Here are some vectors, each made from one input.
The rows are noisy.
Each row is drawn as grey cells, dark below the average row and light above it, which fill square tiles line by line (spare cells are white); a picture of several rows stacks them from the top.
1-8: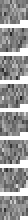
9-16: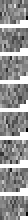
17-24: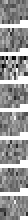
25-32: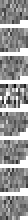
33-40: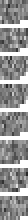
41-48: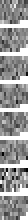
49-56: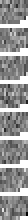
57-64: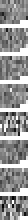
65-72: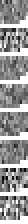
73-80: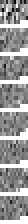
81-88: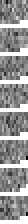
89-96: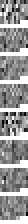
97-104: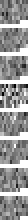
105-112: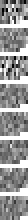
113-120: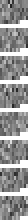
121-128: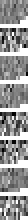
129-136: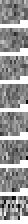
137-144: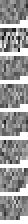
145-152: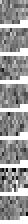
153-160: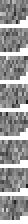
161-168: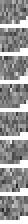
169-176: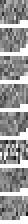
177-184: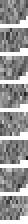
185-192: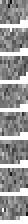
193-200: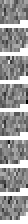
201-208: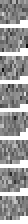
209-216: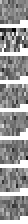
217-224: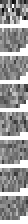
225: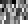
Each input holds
either a point on a 9-point circle, or one of 12 labels and five true/false values.
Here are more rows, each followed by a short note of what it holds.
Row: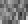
one of 12 labels and five true/false values
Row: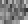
one of 12 labels and five true/false values
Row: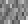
one of 12 labels and five true/false values
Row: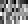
a point on a 9-point circle
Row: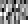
a point on a 9-point circle
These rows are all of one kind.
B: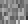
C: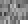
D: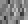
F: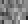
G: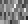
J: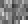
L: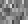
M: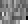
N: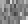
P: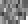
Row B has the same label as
C, G and M.
